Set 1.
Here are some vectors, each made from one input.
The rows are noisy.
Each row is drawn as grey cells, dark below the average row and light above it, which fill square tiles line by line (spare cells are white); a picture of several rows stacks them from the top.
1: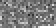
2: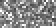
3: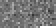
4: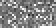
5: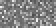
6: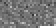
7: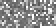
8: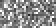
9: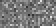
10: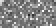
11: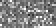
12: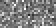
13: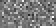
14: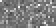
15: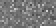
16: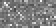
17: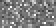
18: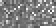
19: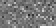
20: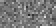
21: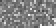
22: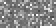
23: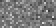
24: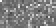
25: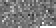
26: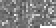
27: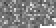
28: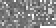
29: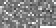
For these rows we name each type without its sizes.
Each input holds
a point on a circle.
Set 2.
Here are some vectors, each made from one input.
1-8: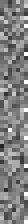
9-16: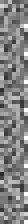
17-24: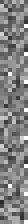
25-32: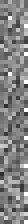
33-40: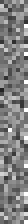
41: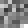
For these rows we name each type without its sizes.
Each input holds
a label.
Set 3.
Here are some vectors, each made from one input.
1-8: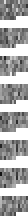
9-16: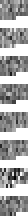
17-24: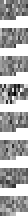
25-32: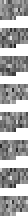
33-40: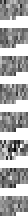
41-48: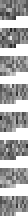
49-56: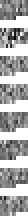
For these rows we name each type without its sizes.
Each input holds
either a fixed value, or four true/false values.
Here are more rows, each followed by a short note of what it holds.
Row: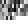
a fixed value
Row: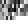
a fixed value
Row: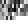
a fixed value
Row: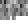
four true/false values
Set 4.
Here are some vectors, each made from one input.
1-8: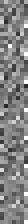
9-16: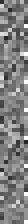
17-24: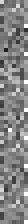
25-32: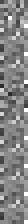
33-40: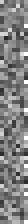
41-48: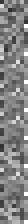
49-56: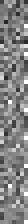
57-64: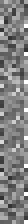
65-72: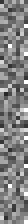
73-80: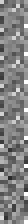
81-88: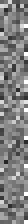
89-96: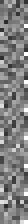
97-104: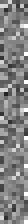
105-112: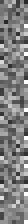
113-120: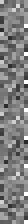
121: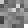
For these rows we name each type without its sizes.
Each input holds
a label.
